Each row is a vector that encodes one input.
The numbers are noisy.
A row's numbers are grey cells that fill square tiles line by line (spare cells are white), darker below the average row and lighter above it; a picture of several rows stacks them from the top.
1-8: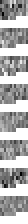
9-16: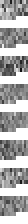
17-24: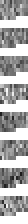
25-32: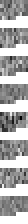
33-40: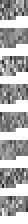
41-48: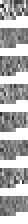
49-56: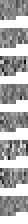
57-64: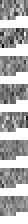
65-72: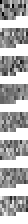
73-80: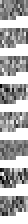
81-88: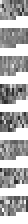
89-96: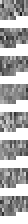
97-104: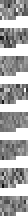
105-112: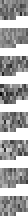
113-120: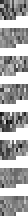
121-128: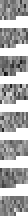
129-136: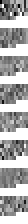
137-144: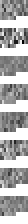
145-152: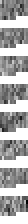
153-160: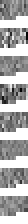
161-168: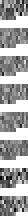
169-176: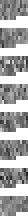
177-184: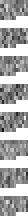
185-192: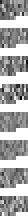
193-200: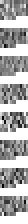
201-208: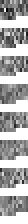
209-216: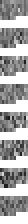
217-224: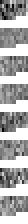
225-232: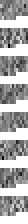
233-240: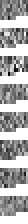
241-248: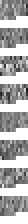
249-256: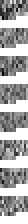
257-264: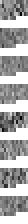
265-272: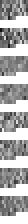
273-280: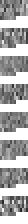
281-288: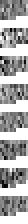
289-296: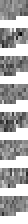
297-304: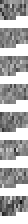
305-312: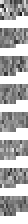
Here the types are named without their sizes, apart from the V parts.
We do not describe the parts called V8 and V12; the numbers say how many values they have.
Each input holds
a point on a line, a true/false value, a value of V8 and a value of V12.
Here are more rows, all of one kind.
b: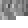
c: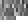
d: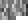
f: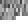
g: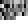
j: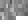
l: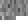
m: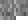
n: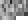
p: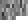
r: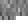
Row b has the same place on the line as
g, m, n and p.
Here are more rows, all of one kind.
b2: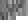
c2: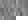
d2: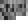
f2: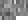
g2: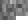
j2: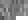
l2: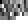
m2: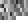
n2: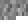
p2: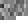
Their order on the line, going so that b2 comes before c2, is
g2, p2, j2, d2, l2, b2, m2, n2, c2, f2.
